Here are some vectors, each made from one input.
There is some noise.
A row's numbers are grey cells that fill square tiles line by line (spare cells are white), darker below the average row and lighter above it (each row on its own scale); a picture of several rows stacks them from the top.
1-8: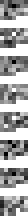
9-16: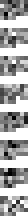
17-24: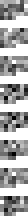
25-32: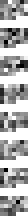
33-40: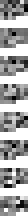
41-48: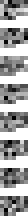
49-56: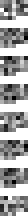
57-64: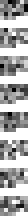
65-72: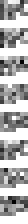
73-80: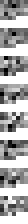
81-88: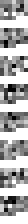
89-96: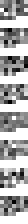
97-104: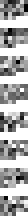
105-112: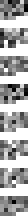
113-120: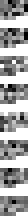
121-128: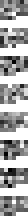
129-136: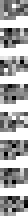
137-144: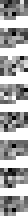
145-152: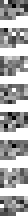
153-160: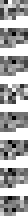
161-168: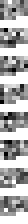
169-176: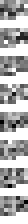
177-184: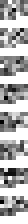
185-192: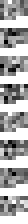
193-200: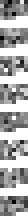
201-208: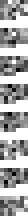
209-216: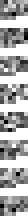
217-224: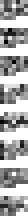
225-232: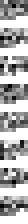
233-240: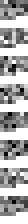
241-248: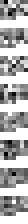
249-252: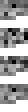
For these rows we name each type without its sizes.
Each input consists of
three true/false values, together with either a point on a circle, or a fixed value.
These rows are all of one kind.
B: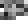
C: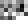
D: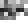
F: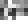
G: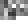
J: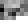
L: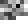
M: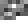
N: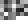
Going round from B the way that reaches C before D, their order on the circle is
B, M, N, C, D, J, F, G, L.
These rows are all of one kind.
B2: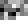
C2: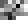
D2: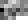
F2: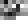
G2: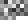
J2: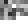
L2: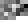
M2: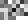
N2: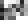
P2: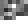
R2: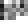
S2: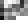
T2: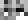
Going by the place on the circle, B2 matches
D2, N2, R2 and S2.
